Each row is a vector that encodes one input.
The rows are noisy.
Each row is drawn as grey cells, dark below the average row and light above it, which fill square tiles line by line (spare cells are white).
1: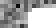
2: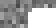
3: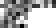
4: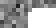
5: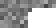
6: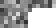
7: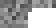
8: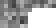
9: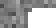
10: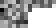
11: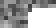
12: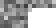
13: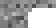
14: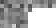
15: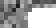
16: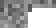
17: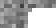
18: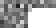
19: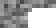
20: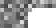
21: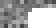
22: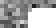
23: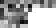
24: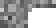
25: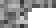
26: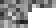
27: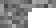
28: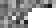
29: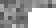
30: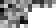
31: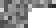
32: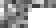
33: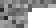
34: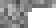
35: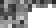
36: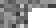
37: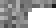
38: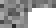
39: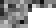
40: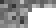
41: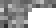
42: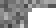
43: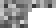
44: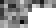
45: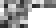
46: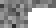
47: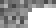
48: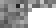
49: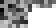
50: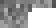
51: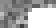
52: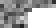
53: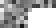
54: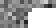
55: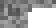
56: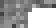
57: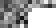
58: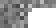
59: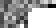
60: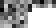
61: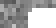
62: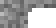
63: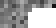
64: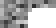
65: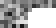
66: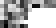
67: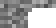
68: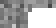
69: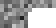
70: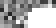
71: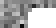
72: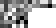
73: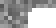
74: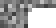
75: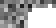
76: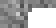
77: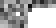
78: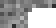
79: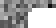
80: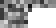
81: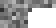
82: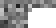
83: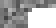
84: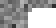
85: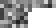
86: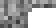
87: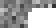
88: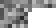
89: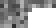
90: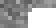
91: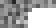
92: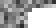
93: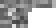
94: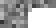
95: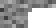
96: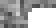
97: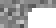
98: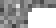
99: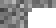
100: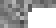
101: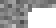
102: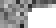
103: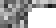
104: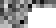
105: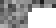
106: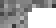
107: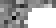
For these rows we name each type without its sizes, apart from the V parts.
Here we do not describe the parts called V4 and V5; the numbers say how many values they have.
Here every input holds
a point on each of two circles, a value of V4 and a value of V5.
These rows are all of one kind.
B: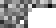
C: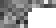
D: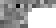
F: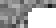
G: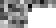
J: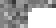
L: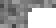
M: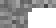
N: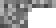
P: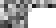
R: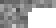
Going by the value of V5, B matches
D, G and N.
